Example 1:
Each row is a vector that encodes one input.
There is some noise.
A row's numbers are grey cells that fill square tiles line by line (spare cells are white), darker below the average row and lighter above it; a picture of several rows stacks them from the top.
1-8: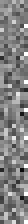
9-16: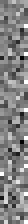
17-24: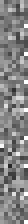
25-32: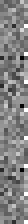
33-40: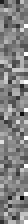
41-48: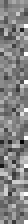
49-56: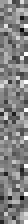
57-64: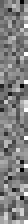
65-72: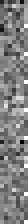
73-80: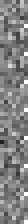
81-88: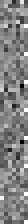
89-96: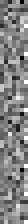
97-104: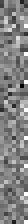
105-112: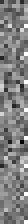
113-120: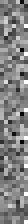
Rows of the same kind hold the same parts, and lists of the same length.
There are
2 kinds of row.
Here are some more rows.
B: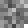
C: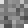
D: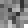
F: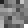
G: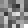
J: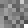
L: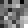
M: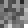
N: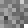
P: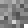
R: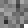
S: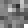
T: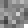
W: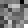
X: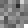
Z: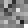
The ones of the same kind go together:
B, C, F, J, N, P, R, S, T, X
D, G, L, M, W, Z

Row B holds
one of 12 labels.
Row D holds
a point on a 9-point circle and a point on a 6-point line.
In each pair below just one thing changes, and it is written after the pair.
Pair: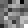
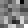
the place on the 6-point line
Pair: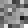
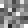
the place on the 9-point circle
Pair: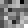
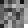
the place on the 9-point circle
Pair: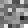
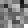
the place on the 6-point line
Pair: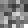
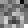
the place on the 6-point line
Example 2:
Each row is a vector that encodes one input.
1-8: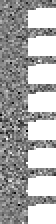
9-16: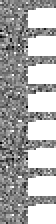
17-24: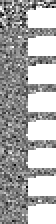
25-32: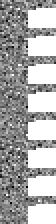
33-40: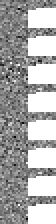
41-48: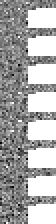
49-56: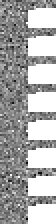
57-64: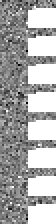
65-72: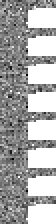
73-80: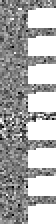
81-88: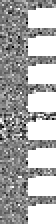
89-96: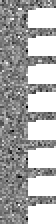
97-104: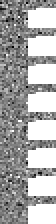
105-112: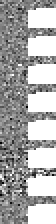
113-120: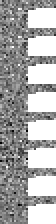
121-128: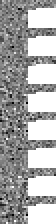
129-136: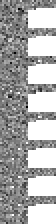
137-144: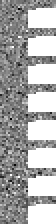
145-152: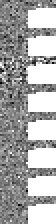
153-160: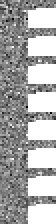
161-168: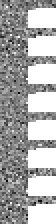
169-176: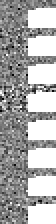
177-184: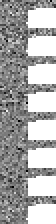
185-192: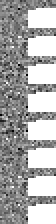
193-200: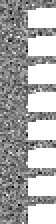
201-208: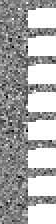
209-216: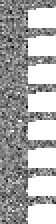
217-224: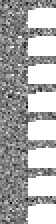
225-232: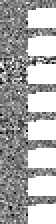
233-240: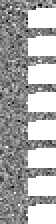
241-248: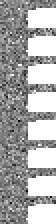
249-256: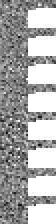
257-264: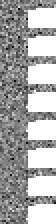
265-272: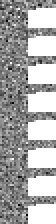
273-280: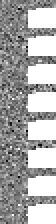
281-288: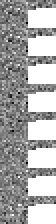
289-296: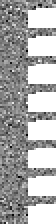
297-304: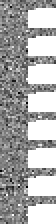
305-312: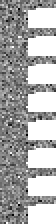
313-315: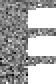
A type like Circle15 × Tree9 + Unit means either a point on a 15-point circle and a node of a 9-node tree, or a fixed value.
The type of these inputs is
List3(Line13).
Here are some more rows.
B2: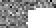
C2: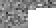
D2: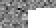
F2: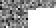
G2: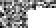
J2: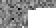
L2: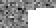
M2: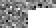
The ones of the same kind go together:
B2, C2, L2
D2, F2, J2
G2
M2

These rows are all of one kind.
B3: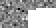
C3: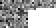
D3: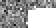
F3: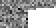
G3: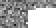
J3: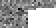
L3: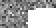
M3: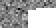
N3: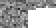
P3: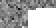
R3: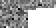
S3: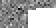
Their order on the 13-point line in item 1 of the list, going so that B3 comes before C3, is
D3, L3, G3, N3, B3, M3, P3, S3, J3, F3, R3, C3.
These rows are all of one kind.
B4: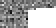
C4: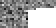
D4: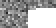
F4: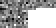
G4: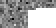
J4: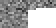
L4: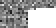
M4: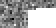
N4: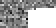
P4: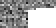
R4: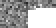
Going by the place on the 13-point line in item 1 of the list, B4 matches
C4, L4, N4 and P4.
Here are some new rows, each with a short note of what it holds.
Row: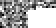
the empty list
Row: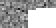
a list of two items
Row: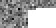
a list of two items
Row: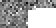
a list of three items
